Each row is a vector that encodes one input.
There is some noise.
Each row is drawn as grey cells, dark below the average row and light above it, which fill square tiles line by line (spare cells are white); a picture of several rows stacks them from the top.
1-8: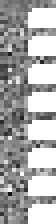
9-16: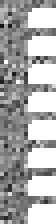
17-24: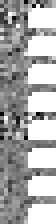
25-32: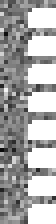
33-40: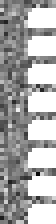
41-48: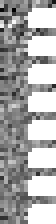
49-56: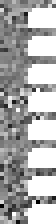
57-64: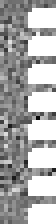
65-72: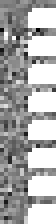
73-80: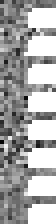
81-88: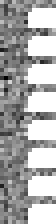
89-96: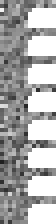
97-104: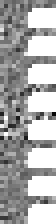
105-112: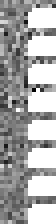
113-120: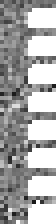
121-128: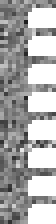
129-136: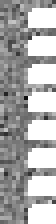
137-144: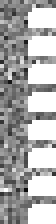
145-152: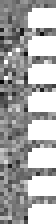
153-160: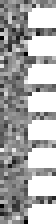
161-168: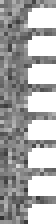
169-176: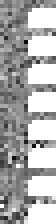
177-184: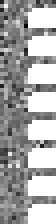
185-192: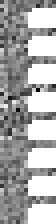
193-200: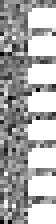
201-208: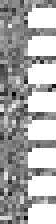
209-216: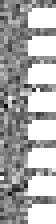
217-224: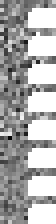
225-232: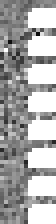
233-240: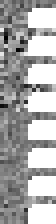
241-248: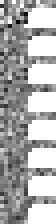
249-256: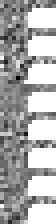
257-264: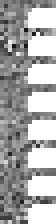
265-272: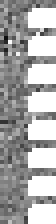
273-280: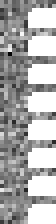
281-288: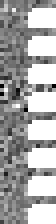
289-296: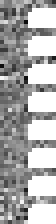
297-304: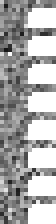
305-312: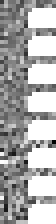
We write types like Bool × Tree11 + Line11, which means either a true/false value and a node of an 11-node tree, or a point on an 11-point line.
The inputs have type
Line9 + List2(Line8).
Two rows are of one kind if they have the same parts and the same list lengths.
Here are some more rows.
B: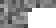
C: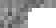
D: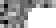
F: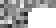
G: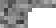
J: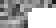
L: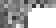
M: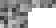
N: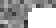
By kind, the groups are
B
C, D
F, J, L, M, N
G

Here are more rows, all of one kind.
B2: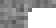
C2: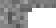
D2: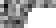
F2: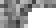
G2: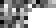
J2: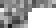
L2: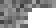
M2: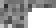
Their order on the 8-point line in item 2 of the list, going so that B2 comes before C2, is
B2, M2, J2, D2, C2, F2, G2, L2.
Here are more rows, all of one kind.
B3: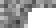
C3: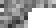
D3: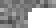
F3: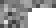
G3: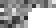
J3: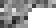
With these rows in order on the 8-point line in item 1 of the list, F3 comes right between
B3 and J3.
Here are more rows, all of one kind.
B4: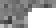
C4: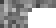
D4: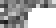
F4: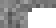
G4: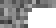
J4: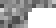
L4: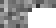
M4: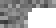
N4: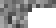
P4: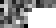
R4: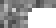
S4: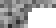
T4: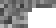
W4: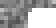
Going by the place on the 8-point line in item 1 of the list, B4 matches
D4, J4 and W4.
